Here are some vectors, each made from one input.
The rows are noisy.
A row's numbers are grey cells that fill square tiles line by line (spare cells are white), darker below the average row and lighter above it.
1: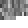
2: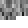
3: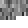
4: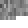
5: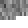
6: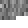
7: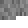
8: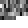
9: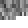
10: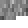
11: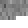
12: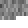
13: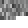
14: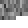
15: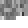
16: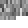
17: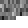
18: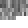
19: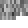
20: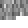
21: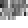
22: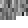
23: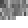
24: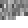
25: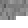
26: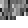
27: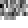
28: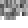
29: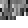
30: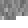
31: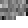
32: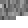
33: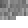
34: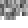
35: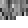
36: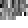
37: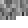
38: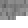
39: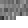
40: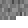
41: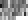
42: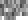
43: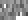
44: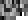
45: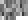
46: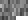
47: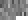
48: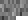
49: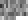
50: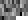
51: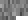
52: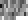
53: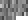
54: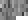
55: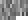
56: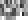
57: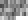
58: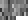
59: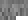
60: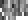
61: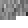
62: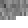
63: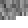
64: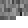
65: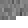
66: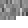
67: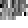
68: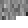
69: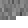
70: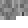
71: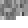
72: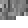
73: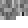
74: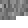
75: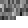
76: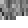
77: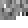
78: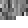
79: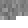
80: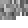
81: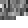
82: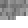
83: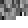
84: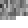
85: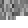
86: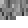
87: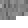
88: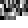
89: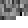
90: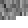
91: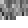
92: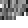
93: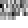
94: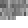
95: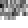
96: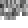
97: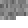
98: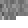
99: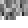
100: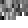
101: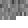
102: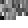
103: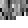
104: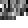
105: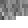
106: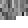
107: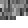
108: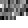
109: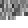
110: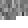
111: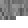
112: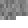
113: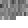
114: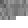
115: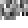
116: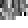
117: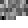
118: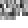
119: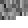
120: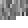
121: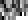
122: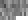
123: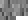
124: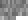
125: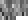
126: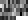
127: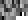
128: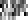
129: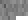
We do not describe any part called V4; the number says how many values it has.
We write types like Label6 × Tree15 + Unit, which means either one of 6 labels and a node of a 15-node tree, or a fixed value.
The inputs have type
Bool × List2(Line5) + V4 × V4.
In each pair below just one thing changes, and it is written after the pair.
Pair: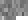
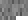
the true/false value
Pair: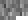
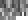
the place on the 5-point line in item 2 of the list
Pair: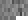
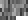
the place on the 5-point line in item 1 of the list
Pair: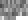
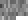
the true/false value
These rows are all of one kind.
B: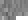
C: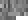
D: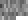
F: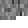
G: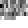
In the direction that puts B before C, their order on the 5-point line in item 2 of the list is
G, B, D, C, F.
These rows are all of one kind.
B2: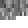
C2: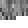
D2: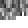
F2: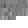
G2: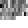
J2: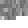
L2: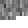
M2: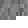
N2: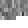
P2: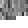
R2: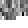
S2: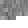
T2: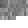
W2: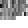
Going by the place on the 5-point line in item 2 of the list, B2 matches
F2, M2, N2 and T2.
